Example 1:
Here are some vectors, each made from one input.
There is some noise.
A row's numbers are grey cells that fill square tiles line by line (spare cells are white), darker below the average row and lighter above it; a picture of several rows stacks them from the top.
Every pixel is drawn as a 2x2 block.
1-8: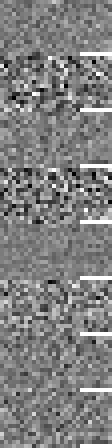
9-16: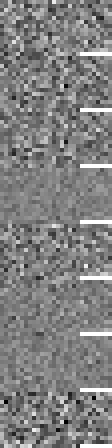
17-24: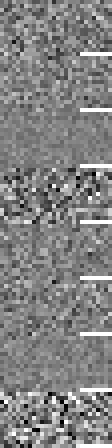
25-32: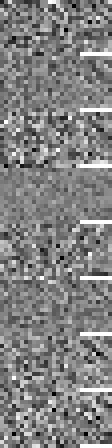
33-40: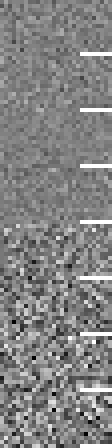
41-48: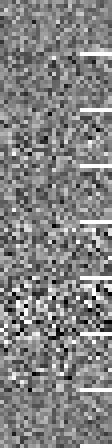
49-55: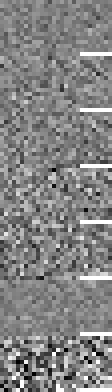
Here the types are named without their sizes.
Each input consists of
a list of points on a line.
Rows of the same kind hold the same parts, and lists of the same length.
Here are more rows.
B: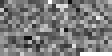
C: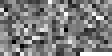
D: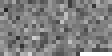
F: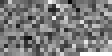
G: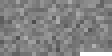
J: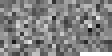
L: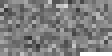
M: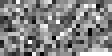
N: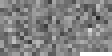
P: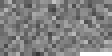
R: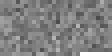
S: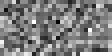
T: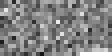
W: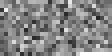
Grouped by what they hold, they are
B, F, L, M
C, D, G, N, S, W
J, P, R, T

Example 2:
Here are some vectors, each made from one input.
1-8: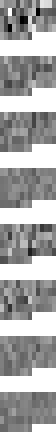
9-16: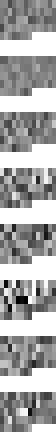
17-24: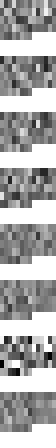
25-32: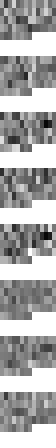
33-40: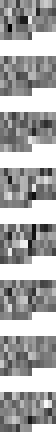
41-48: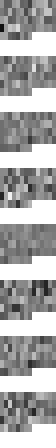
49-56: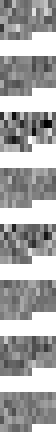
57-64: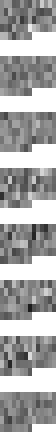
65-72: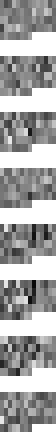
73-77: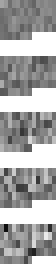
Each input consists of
either a point on a 7-point line, or a point on an 11-point line.
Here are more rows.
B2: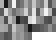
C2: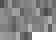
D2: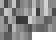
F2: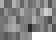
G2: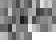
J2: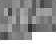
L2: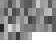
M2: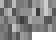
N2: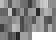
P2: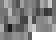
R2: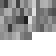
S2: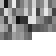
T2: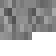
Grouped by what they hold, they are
B2, D2, F2, J2, M2, N2, P2, S2
C2, G2, L2, R2, T2

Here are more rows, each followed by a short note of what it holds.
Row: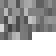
a point on an 11-point line
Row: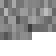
a point on an 11-point line
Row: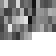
a point on an 11-point line
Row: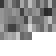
a point on a 7-point line
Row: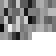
a point on a 7-point line
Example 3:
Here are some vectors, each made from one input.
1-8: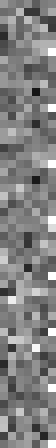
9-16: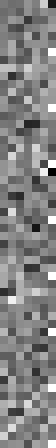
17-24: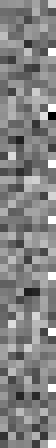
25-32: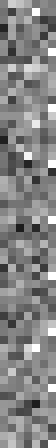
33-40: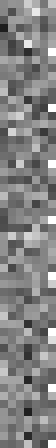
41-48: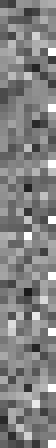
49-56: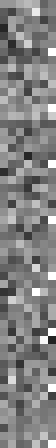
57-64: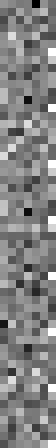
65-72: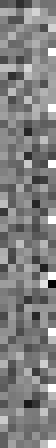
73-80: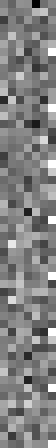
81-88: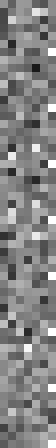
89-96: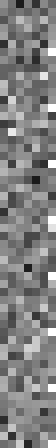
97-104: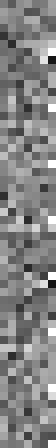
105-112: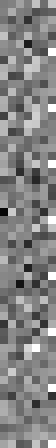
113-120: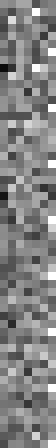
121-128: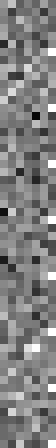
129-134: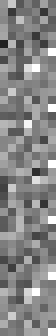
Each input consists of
one of 12 labels and a node of a 12-node tree.
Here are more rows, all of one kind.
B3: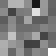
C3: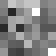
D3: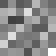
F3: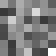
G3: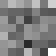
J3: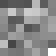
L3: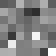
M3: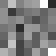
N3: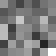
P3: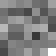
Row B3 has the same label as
C3, G3 and M3.
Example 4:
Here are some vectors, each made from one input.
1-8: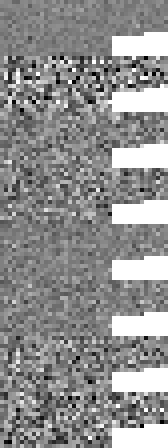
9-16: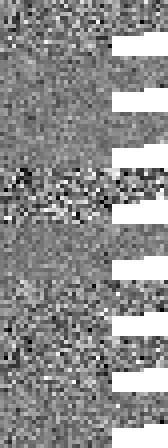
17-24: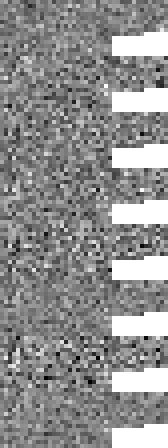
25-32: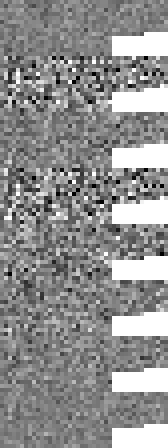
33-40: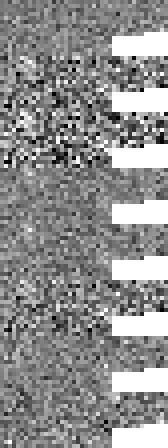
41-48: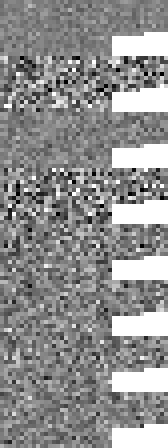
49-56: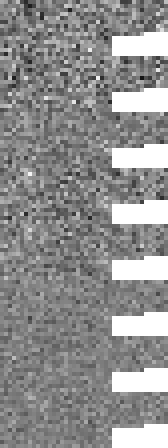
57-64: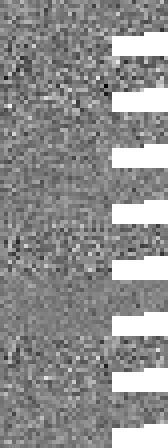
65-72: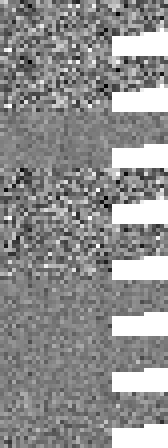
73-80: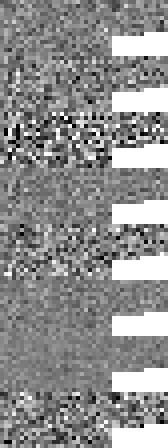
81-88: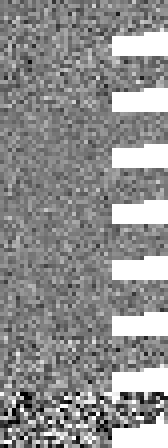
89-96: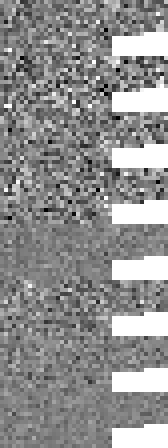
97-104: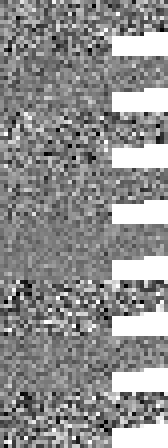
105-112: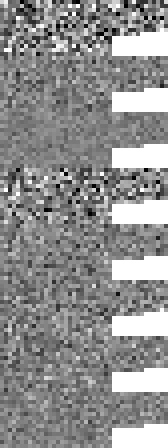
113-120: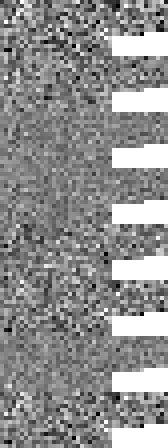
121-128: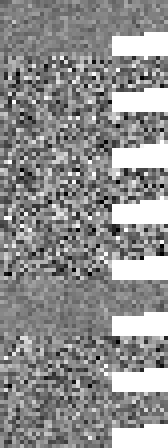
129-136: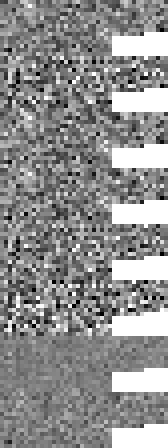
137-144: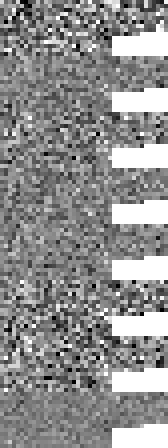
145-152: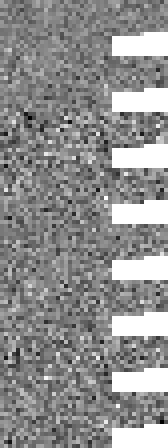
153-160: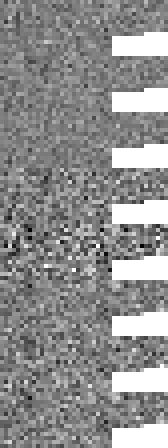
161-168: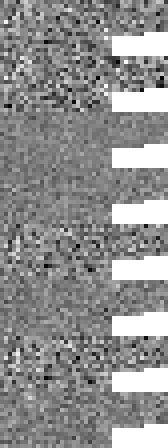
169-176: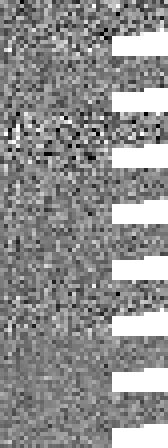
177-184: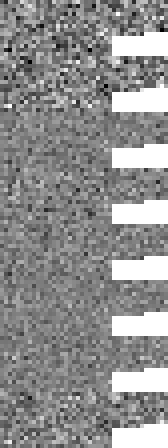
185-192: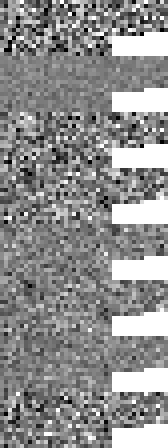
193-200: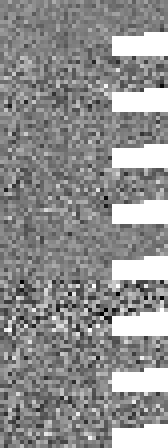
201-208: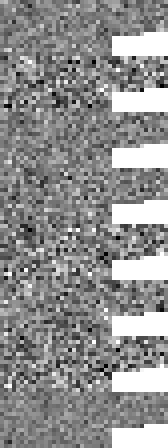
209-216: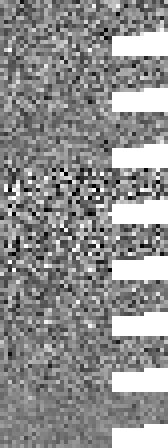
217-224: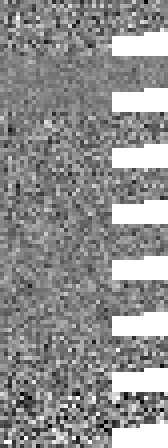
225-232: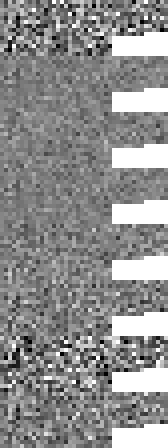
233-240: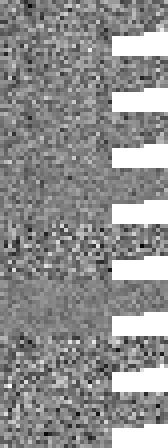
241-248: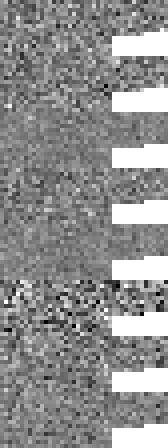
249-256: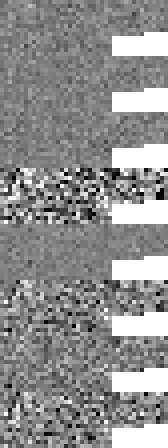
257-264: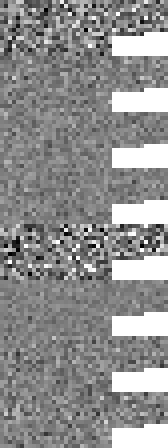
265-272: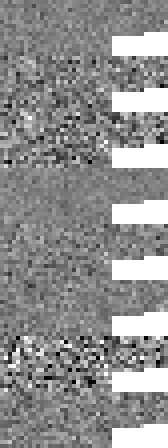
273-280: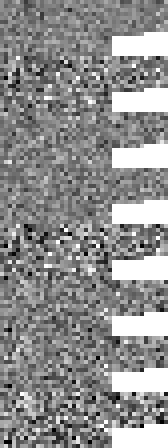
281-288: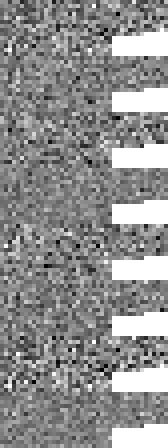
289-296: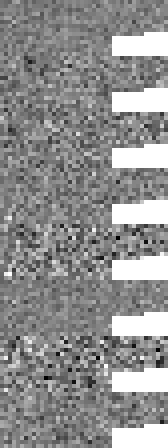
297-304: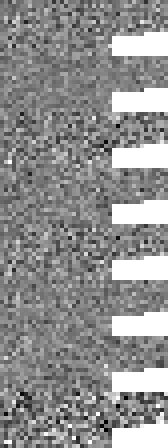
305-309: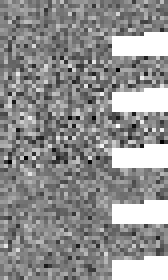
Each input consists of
a list of up to two points on a 5-point line.
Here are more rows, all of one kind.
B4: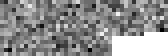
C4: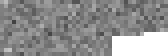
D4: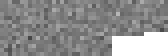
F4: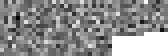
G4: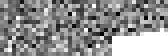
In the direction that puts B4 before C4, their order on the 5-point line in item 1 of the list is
G4, B4, F4, C4, D4.
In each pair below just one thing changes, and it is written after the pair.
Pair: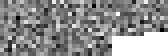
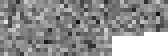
the place on the 5-point line in item 2 of the list
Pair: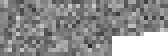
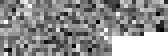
the place on the 5-point line in item 1 of the list
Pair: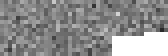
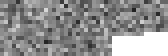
the place on the 5-point line in item 1 of the list
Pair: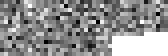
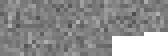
the place on the 5-point line in item 2 of the list
